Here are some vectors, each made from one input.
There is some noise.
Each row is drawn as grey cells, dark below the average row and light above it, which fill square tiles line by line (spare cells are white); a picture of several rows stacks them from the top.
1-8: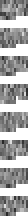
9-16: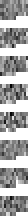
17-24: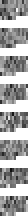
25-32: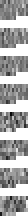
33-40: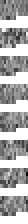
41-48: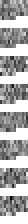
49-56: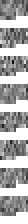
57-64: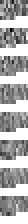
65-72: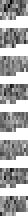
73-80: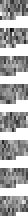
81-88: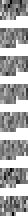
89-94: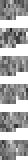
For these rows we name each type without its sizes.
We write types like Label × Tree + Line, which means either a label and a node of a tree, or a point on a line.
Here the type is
Bool × Circle + Line.
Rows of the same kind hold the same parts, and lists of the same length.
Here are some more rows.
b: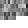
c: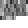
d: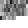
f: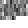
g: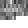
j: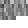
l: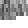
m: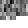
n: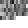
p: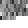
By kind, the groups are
b, g, j, l
c, d, f, m, n, p

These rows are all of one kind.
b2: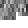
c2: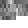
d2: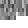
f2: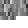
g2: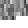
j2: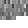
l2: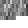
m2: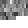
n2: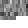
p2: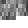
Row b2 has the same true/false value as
c2, d2, g2 and p2.
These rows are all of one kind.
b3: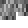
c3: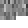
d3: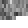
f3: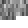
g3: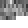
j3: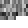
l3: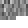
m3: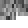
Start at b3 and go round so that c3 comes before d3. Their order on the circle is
b3, c3, f3, l3, j3, d3, g3, m3.
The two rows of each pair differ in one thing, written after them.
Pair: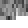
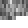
the place on the circle
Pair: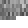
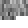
the place on the circle
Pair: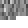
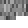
the place on the circle
